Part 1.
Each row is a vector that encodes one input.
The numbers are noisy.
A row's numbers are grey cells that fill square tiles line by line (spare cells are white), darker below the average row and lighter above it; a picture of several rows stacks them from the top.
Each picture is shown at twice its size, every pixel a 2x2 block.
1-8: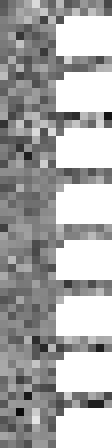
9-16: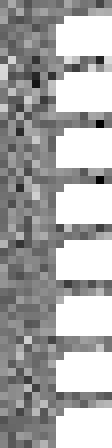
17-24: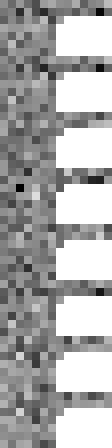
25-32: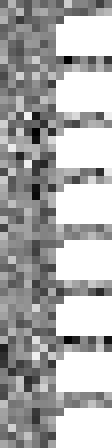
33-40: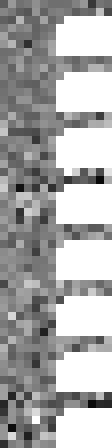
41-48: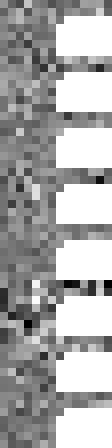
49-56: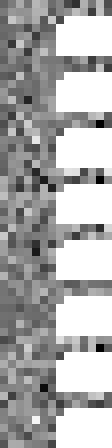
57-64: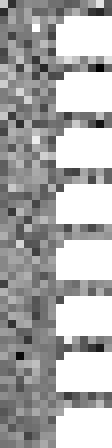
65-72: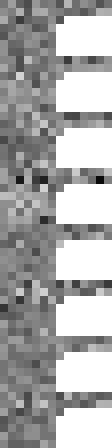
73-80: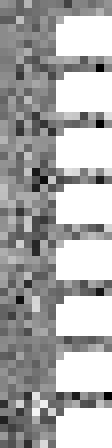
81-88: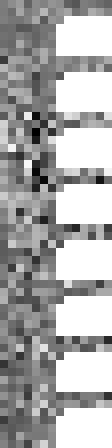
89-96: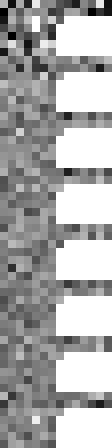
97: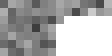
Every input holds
a node of a 12-node tree and a true/false value.
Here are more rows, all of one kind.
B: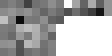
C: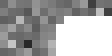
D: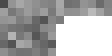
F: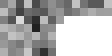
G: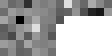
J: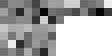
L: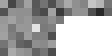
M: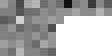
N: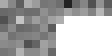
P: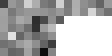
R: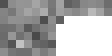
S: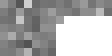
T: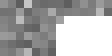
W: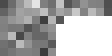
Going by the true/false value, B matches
G, J and L.
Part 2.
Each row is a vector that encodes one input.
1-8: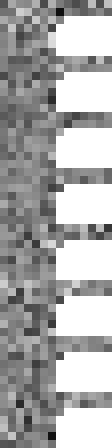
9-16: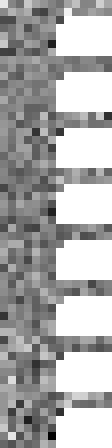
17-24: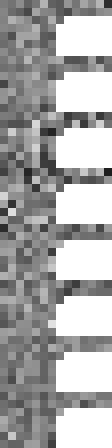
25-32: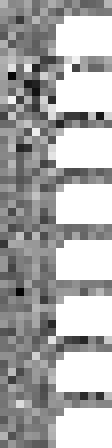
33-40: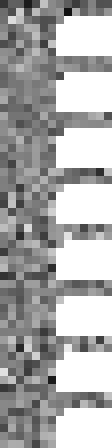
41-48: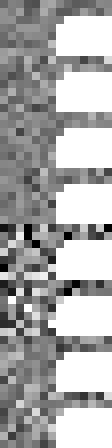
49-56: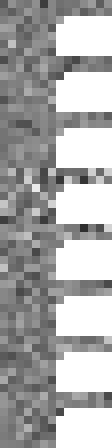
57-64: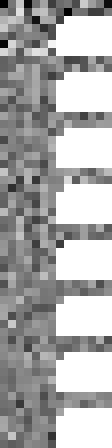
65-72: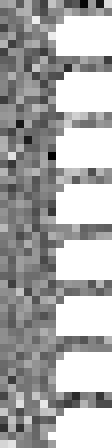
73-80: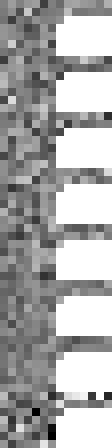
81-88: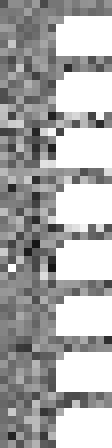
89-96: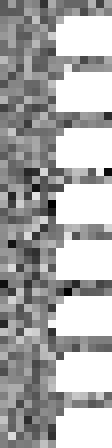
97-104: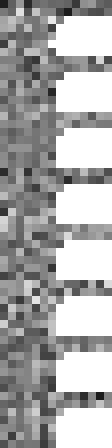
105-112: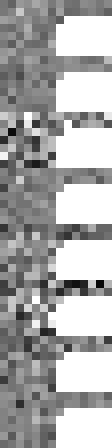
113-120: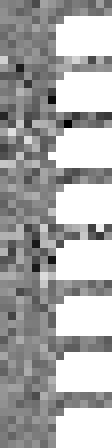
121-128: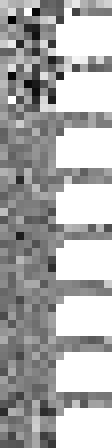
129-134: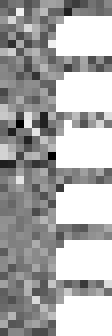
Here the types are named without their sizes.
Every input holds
a label, together with either a point on a circle, or a fixed value.
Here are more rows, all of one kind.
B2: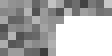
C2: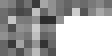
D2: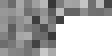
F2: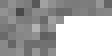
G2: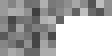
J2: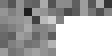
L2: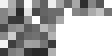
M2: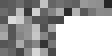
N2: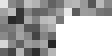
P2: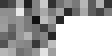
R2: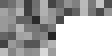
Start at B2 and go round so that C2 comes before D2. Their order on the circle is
B2, J2, N2, F2, L2, C2, D2, M2, P2, G2, R2.
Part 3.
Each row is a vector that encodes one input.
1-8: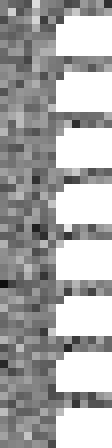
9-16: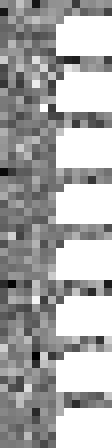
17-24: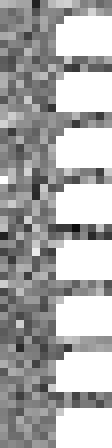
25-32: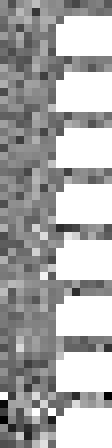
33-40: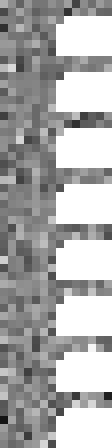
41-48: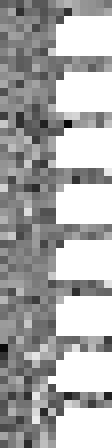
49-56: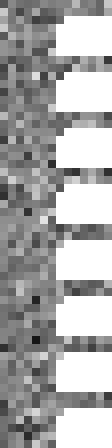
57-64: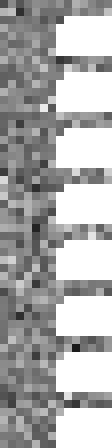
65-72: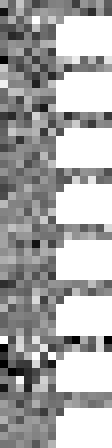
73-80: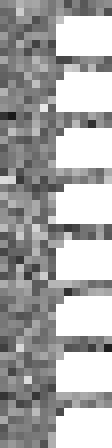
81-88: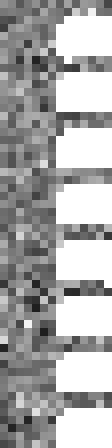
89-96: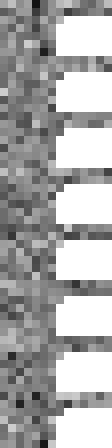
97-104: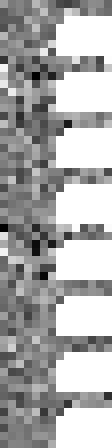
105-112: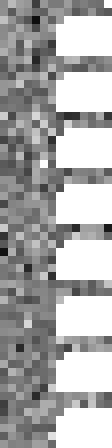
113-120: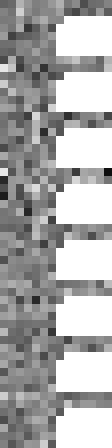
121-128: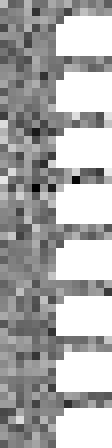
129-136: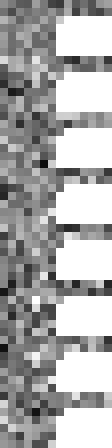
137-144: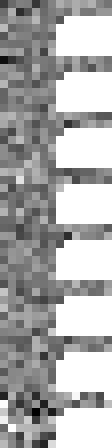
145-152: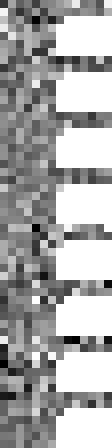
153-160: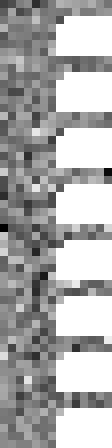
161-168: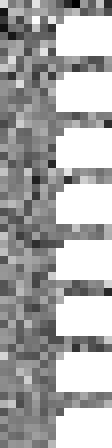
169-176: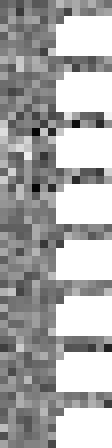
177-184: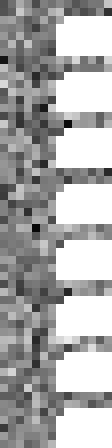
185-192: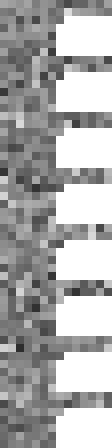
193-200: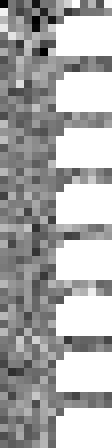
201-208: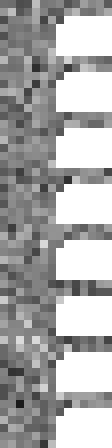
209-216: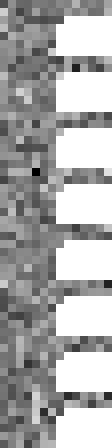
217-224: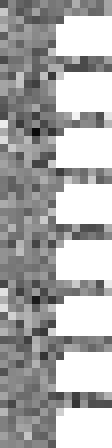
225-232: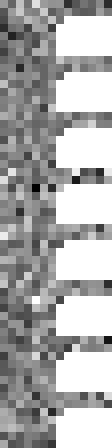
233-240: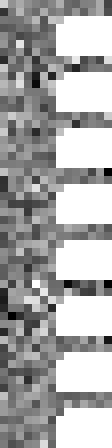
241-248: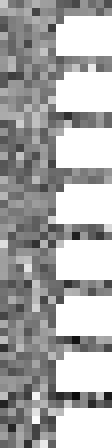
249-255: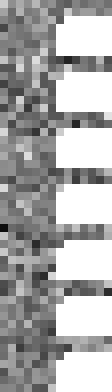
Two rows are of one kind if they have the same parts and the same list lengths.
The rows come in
2 kinds.
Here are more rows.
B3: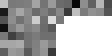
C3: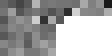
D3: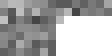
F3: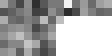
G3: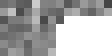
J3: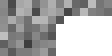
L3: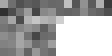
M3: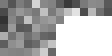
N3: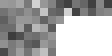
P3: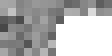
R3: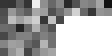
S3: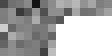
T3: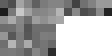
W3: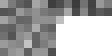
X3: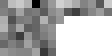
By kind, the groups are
B3, D3, F3, J3, L3, M3, N3, P3, T3, W3, X3
C3, G3, R3, S3

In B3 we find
a point on a 9-point circle and a node of a 14-node tree.
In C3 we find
a point on a 9-point circle.
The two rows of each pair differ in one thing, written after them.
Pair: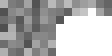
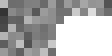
the node of the tree
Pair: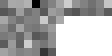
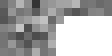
the node of the tree
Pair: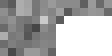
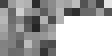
the node of the tree
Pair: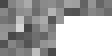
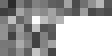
the node of the tree
